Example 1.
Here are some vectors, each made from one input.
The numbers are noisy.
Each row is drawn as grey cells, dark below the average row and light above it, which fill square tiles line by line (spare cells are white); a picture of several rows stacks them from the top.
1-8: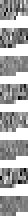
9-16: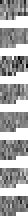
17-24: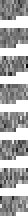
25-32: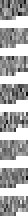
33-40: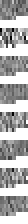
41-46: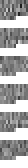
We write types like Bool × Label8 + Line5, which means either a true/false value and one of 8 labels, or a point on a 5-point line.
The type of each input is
Line4 × Line5.
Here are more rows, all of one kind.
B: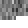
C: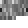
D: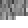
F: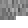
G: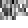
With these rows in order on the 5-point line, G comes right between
B and F.
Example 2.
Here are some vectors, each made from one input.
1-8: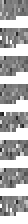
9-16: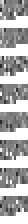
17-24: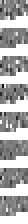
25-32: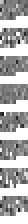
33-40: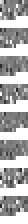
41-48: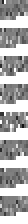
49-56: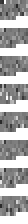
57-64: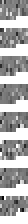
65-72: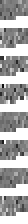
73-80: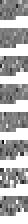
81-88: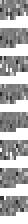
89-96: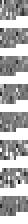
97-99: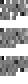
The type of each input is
Line19.
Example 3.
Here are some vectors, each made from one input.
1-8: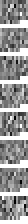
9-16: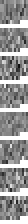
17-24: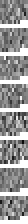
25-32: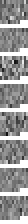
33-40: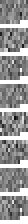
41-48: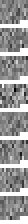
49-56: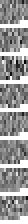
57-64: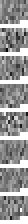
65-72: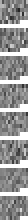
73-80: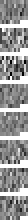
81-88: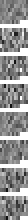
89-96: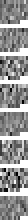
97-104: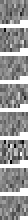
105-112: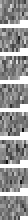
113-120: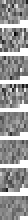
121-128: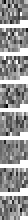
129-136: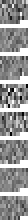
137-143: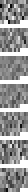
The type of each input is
Bool × Bool × Bool + Unit.
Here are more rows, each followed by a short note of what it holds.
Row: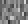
three true/false values
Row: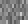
three true/false values
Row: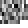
a fixed value
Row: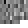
three true/false values
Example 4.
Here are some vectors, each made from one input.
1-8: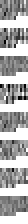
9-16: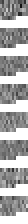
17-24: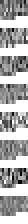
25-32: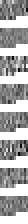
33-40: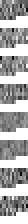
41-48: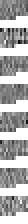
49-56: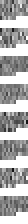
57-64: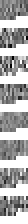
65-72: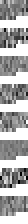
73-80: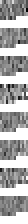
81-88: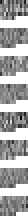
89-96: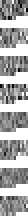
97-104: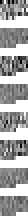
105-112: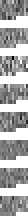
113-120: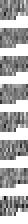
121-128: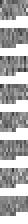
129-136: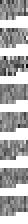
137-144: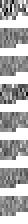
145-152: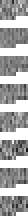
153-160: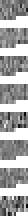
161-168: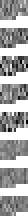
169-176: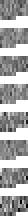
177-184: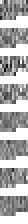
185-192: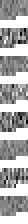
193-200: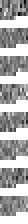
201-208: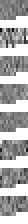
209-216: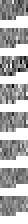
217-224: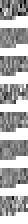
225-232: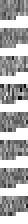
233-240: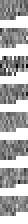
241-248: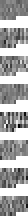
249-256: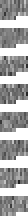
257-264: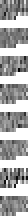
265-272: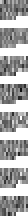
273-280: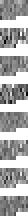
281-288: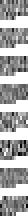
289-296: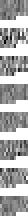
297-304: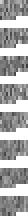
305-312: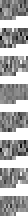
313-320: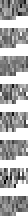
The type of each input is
Line3 × Line5.
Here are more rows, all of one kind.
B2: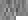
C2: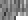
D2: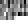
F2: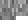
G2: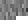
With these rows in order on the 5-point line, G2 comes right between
B2 and C2.
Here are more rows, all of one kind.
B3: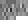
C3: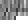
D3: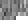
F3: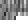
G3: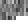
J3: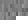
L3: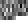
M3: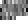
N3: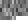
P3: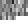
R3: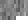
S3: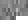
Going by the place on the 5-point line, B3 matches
M3, N3 and P3.
